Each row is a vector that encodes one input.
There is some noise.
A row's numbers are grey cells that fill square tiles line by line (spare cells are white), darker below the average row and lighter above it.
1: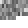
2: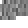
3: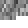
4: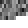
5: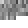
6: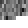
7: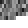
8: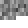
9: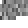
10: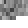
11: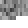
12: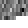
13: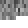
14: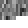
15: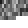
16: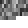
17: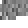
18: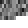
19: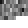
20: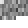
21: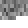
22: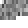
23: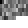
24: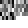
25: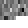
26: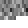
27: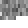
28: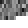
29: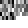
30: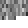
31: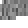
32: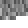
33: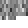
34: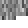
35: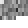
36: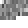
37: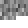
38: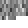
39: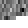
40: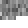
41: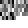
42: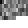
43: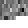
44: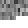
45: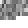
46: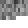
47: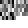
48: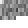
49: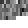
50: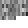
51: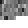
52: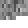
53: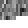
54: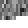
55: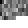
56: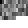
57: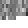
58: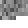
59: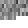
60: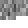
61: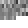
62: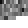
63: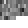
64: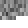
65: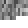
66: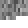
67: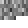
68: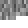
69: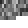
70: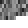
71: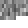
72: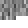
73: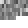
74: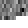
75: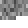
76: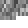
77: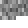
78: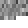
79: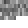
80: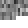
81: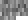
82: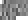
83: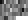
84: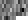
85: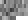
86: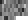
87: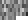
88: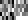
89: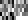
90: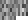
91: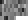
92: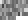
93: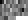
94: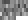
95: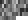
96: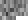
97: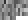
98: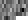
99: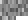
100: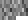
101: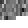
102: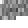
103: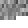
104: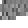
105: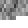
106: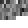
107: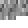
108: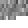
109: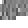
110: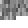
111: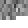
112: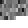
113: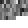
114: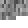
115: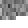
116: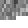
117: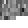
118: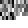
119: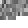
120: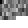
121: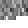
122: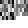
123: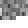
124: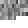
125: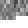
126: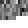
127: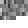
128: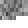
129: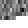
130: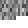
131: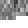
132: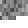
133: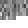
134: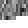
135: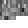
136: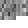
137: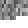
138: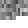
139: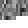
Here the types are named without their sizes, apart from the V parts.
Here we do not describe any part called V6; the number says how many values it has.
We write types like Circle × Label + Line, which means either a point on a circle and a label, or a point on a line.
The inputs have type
List(Bool × V6).
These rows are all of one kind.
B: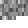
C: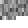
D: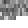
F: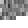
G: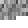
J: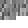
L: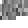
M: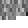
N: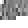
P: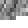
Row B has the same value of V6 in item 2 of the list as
C and J.
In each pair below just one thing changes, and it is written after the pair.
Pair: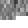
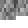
the value of V6 in item 2 of the list
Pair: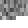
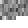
the value of V6 in item 1 of the list
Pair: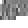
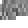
the value of V6 in item 2 of the list
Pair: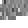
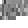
the true/false value in item 2 of the list
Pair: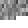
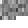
the true/false value in item 1 of the list
